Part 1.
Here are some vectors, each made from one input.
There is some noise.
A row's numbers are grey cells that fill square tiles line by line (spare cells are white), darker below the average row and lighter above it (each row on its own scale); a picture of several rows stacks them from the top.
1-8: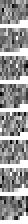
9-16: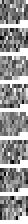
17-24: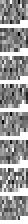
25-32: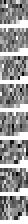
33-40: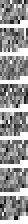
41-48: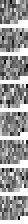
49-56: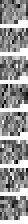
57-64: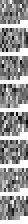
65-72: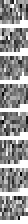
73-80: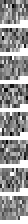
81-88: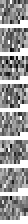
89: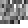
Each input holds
either a fixed value, or one of 9 labels and four true/false values, or a node of a 9-node tree.
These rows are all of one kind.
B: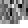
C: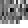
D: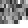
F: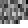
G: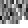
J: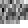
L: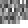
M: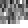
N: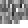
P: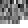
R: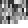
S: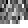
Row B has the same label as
D, G, M and P.
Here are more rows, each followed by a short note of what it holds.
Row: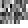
a fixed value
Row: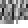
one of 9 labels and four true/false values
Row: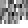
one of 9 labels and four true/false values
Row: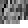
one of 9 labels and four true/false values
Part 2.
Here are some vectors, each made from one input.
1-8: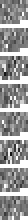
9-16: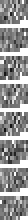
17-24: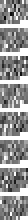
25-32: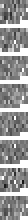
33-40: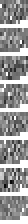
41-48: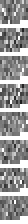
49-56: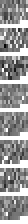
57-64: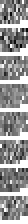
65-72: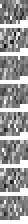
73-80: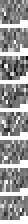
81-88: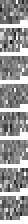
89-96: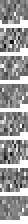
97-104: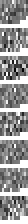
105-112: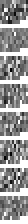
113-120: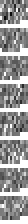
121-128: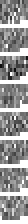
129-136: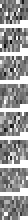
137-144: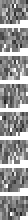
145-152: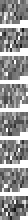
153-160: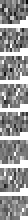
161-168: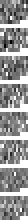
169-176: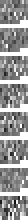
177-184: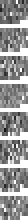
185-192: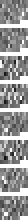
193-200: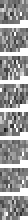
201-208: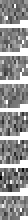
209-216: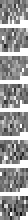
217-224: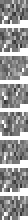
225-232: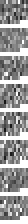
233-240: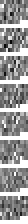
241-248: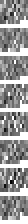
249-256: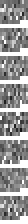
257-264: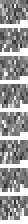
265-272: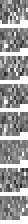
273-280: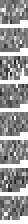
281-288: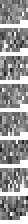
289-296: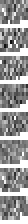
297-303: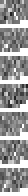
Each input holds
either a point on a 6-point circle and a true/false value, or a point on a 10-point circle, or a fixed value.
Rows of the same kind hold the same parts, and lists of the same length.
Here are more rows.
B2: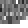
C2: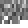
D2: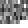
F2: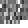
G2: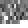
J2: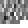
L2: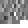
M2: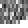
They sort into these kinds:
B2
C2, D2, F2, G2, M2
J2, L2

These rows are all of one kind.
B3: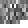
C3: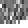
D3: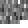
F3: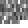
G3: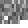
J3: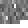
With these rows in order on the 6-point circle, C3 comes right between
B3 and D3.
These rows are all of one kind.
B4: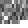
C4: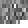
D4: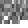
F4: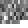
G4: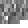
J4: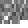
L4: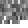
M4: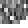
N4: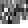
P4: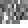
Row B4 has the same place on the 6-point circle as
D4, F4, J4 and P4.
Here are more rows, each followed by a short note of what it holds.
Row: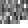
a point on a 6-point circle and a true/false value
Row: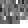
a fixed value
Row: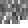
a point on a 6-point circle and a true/false value
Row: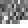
a point on a 6-point circle and a true/false value
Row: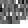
a fixed value
